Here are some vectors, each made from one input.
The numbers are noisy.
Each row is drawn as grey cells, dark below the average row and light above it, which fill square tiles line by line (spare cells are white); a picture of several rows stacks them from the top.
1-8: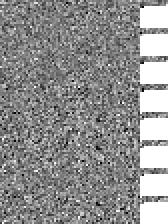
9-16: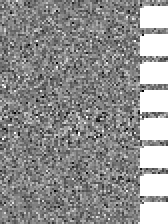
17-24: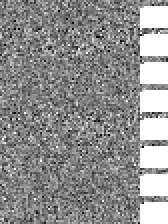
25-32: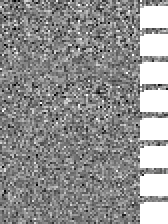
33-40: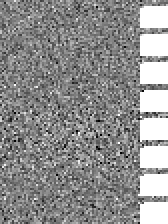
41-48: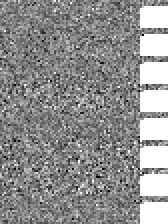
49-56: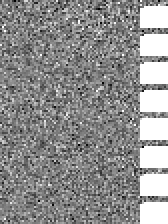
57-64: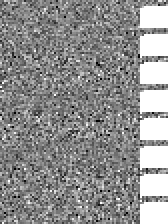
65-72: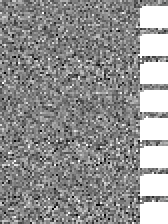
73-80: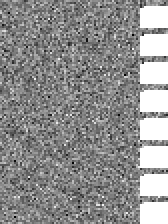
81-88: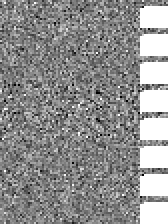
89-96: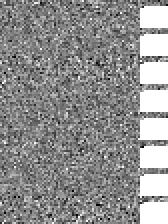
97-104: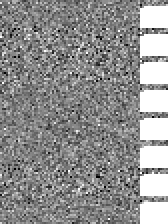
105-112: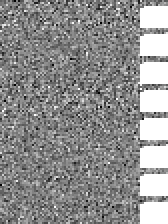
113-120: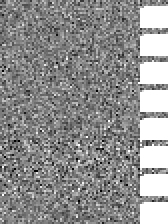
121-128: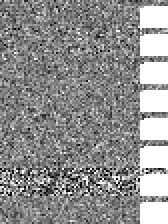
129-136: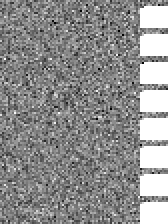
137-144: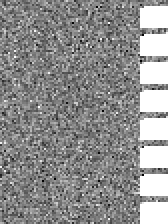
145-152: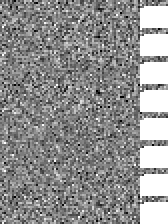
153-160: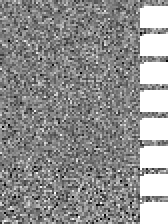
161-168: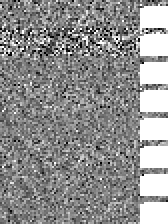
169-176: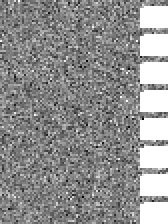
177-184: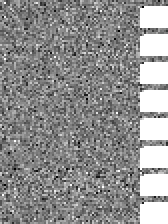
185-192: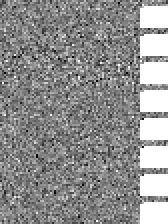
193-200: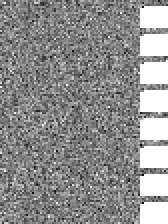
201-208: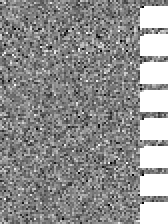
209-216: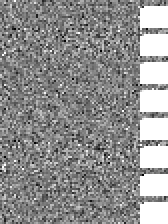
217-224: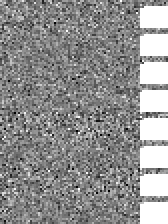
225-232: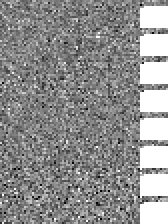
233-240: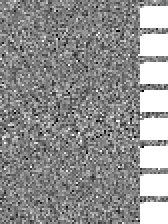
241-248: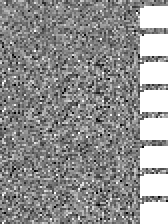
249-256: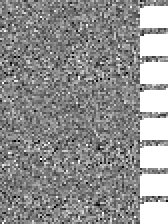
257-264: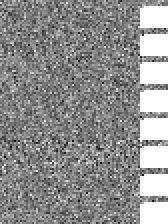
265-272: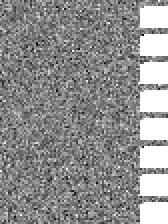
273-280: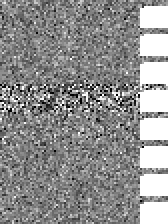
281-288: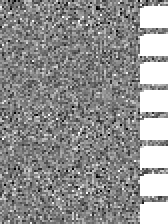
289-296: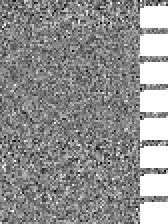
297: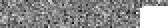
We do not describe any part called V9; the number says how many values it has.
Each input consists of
a list of up to three items, each a true/false value and a value of V9.
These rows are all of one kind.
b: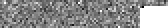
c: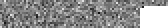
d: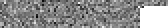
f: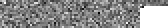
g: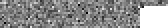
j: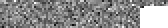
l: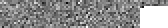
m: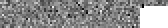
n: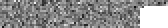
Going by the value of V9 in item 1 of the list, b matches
j and l.
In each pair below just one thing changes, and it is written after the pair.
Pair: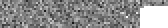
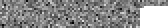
the true/false value in item 1 of the list
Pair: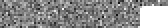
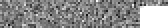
the value of V9 in item 1 of the list
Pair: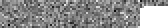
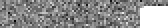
the value of V9 in item 1 of the list
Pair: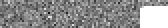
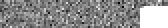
the true/false value in item 1 of the list
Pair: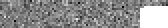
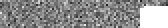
the true/false value in item 1 of the list
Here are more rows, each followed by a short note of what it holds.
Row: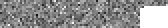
a list of two items
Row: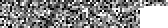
the empty list
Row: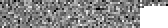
a list of one item
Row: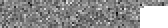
a list of three items
